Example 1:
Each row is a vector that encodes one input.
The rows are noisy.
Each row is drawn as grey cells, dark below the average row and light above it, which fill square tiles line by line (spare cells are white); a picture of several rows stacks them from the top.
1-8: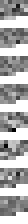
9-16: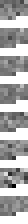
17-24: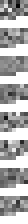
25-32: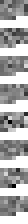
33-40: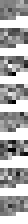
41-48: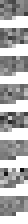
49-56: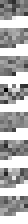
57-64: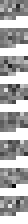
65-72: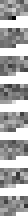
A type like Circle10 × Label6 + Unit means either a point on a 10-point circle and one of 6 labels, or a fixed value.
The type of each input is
List2(Line4).
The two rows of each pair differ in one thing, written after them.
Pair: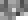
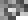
the place on the 4-point line in item 2 of the list
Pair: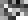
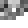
the place on the 4-point line in item 2 of the list
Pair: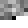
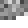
the place on the 4-point line in item 1 of the list
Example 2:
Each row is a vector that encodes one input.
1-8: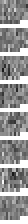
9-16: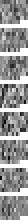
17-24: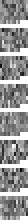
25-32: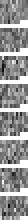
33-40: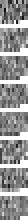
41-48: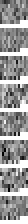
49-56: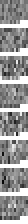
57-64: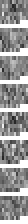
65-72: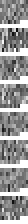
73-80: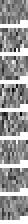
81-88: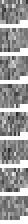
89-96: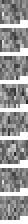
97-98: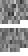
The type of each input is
(Bool × Bool × Bool × Bool + Unit) × Line7.
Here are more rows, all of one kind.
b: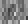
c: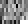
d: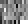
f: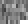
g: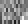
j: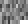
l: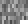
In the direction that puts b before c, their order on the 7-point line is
l, b, f, j, g, d, c.
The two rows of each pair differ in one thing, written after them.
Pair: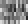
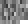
the place on the 7-point line
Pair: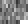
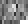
the place on the 7-point line
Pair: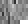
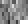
one of the four true/false values
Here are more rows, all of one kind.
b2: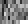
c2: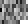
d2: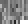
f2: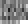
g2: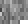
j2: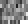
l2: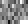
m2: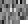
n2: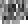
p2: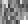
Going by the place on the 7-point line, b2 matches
d2, l2, m2 and p2.
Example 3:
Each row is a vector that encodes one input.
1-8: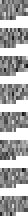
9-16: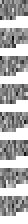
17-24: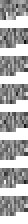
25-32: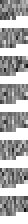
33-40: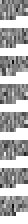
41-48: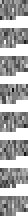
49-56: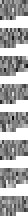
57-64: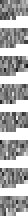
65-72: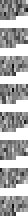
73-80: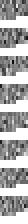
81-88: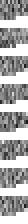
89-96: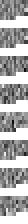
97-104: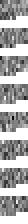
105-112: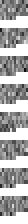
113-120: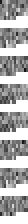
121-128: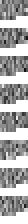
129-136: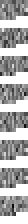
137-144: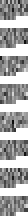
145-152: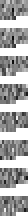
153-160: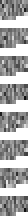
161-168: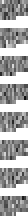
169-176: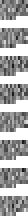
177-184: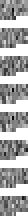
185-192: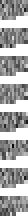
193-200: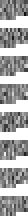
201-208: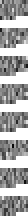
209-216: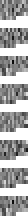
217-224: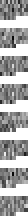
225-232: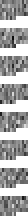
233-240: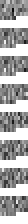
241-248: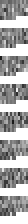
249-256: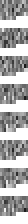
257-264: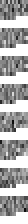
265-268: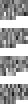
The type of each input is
Label11 + Tree10.
